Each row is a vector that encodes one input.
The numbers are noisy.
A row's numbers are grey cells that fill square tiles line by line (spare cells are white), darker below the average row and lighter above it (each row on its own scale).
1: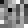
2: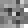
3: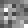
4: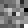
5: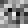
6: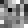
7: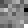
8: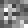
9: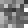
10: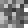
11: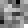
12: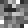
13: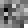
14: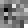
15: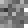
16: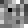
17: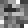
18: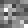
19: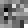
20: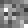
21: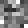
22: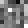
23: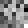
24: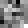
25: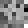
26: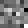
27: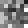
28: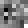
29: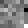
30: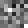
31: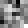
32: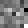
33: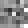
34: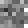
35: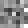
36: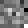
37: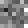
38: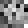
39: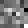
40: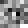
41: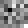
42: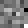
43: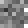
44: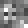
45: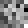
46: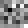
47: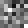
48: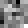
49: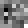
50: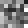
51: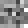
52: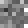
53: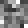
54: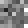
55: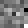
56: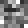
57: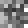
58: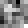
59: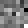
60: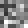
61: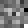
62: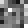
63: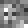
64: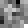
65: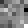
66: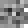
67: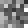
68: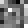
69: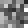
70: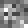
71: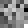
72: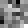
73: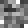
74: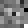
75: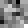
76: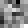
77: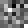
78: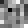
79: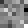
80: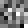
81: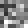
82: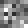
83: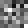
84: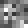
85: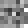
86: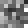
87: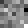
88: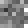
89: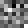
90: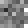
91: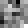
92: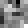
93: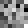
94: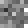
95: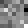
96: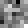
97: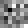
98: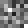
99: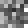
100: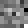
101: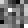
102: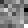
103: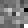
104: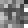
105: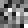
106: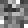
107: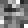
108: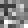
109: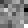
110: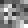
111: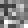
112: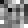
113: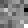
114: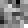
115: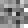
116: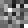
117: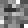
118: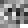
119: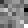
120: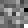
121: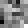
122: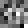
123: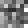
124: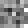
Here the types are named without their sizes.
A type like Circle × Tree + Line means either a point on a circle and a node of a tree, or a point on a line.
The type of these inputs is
Bool × Bool × Bool × Bool + Unit.
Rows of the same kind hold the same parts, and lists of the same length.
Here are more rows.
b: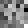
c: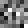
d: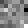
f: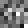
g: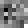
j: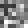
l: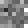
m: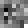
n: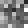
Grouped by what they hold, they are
b, c, d, f, g, l, m, n
j

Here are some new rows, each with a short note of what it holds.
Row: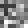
a fixed value
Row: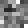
four true/false values
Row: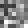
a fixed value
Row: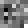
four true/false values
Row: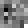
four true/false values
